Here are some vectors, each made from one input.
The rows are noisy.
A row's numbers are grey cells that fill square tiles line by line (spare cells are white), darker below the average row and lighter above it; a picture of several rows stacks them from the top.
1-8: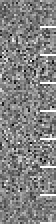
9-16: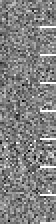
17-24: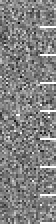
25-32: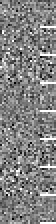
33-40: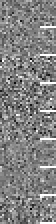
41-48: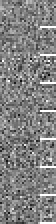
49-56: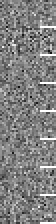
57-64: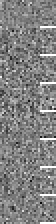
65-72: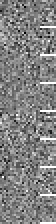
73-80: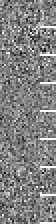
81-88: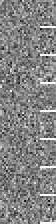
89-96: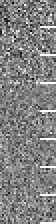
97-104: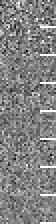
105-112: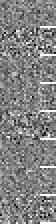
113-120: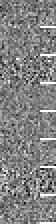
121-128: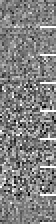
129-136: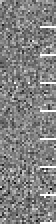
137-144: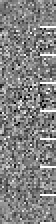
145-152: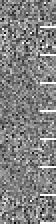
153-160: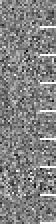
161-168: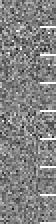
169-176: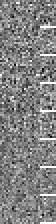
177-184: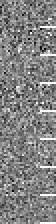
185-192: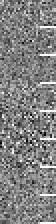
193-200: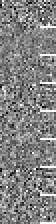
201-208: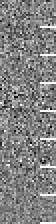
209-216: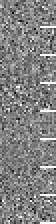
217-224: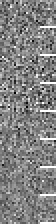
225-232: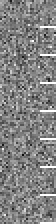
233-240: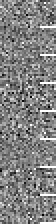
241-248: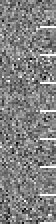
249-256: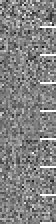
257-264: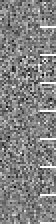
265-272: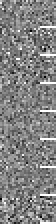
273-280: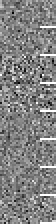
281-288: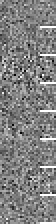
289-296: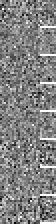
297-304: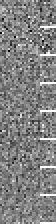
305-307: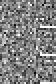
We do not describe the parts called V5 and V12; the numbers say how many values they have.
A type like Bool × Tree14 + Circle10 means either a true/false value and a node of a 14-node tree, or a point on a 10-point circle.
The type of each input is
Circle6 × (Circle6 + (Tree10 + V5) × V12).
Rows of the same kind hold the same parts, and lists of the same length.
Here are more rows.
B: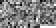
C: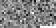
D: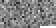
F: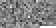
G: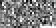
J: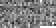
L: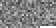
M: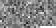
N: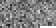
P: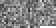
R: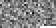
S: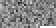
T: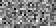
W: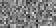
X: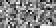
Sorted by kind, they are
B, G, T, X
C, J, N, P, R, W
D, F, L, M, S

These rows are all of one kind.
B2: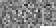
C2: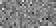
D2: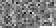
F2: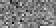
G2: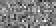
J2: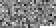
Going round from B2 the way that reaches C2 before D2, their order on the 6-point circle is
B2, C2, F2, G2, J2, D2.
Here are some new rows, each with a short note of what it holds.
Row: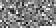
a point on a 6-point circle, a node of a 10-node tree and a value of V12
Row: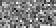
a point on each of two 6-point circles
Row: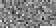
a point on a 6-point circle, a node of a 10-node tree and a value of V12
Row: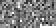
a point on each of two 6-point circles
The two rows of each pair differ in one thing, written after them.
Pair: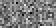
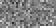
the place on the 6-point circle
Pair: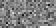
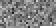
the place on the 6-point circle
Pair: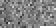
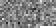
the value of V5
